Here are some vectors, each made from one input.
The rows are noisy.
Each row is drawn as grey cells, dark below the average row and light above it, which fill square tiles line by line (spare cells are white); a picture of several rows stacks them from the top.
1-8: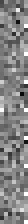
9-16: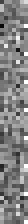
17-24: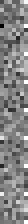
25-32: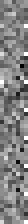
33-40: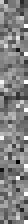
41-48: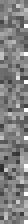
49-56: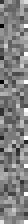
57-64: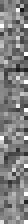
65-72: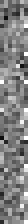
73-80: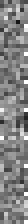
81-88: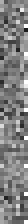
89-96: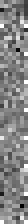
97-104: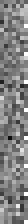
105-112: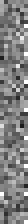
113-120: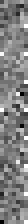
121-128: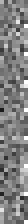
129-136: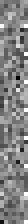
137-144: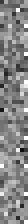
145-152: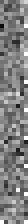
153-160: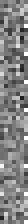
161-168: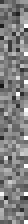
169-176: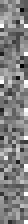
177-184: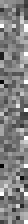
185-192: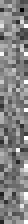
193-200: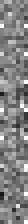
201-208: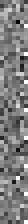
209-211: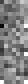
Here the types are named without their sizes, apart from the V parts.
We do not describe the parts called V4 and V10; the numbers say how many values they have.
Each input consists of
a value of V4, together with either a point on a line, or a true/false value and a value of V10.
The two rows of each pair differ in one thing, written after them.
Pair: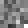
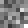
the true/false value
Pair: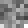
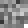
the value of V4
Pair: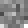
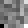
the value of V4
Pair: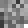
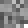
the true/false value
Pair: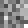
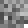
the true/false value
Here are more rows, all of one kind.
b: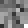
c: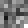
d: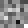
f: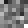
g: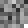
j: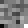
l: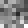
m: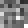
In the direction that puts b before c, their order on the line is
m, d, b, f, j, l, g, c.
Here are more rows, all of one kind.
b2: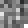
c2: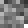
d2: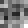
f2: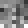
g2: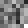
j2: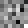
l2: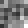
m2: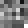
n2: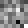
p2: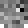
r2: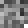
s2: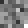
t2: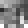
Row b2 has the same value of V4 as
c2, m2 and r2.
